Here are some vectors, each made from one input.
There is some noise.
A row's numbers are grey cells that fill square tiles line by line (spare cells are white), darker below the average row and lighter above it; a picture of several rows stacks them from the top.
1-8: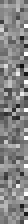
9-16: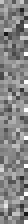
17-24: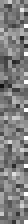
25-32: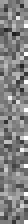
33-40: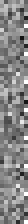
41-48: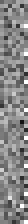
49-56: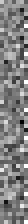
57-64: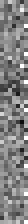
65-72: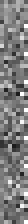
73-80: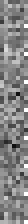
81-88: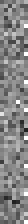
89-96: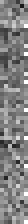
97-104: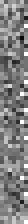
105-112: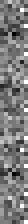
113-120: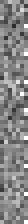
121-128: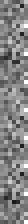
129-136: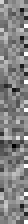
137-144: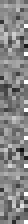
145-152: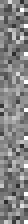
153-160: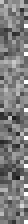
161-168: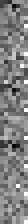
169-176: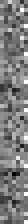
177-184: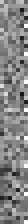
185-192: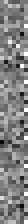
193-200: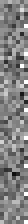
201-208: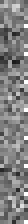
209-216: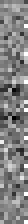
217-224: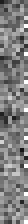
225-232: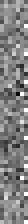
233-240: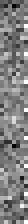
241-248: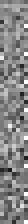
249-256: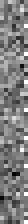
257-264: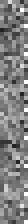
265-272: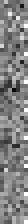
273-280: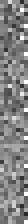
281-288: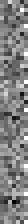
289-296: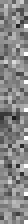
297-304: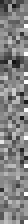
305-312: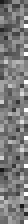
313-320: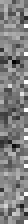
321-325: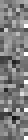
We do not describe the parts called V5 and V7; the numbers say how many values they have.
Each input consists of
a value of V5 and a value of V7, together with either one of 6 labels, or a point on an 8-point line.
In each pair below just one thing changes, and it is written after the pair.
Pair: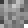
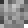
the place on the 8-point line
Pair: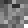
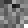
the place on the 8-point line
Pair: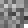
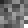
the value of V5
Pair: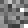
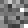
the place on the 8-point line
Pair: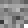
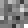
the value of V5
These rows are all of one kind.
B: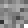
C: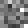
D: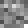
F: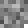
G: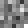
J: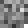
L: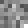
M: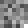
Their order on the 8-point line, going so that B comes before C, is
L, G, D, B, F, M, C, J.
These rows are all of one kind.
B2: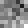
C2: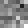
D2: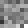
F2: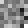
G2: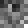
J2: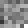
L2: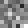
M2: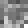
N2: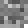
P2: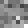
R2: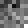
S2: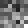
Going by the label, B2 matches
M2 and S2.
